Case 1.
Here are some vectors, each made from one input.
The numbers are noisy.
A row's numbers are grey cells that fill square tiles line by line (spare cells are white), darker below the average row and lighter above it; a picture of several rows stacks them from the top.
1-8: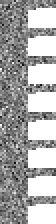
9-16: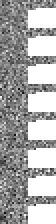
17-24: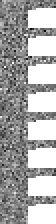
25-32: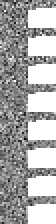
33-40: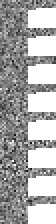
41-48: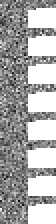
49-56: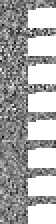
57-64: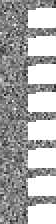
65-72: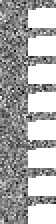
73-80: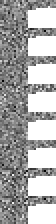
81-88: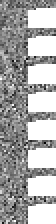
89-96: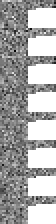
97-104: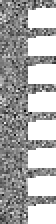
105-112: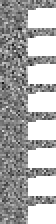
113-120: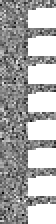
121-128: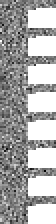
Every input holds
either a point on a 5-point circle, or a point on a 15-point circle, or a fixed value.
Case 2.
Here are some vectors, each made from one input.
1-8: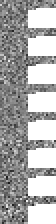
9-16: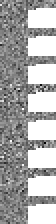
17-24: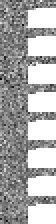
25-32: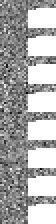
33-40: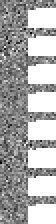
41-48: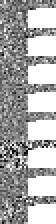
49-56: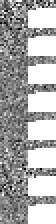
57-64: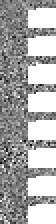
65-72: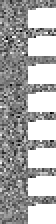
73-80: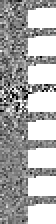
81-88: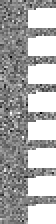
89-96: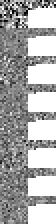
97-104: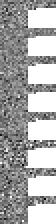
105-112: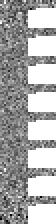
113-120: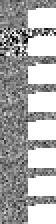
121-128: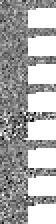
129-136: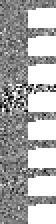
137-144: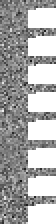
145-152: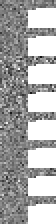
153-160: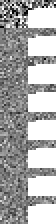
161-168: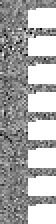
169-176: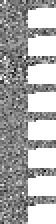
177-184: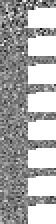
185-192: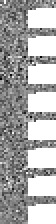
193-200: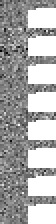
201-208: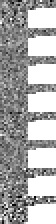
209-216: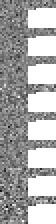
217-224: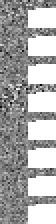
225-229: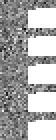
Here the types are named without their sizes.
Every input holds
a list of points on a line.
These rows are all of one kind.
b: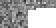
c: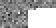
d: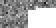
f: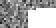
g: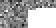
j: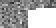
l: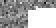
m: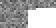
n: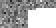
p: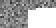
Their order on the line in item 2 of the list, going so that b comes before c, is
j, g, p, b, f, l, d, c, m, n.
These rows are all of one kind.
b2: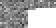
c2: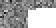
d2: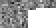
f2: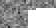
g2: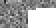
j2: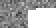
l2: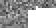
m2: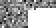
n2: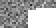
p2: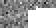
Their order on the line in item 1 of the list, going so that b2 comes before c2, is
p2, l2, g2, f2, b2, j2, c2, m2, n2, d2.
